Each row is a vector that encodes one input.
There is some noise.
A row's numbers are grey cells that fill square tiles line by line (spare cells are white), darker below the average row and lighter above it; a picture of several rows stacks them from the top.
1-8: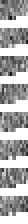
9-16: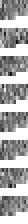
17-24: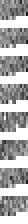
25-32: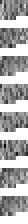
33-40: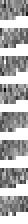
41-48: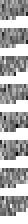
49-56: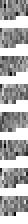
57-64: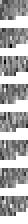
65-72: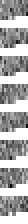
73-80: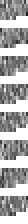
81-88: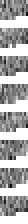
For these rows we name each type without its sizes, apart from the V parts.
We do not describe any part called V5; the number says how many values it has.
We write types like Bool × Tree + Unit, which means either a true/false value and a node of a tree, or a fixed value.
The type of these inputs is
Bool × Line × (Line + V5).
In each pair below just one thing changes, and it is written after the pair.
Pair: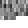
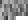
the place on the line
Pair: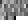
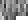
the place on the line
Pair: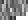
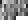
the true/false value
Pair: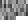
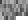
the place on the line
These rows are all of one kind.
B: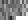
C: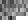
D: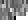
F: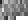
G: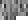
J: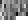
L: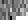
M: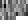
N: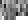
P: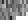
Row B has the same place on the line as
L and N.
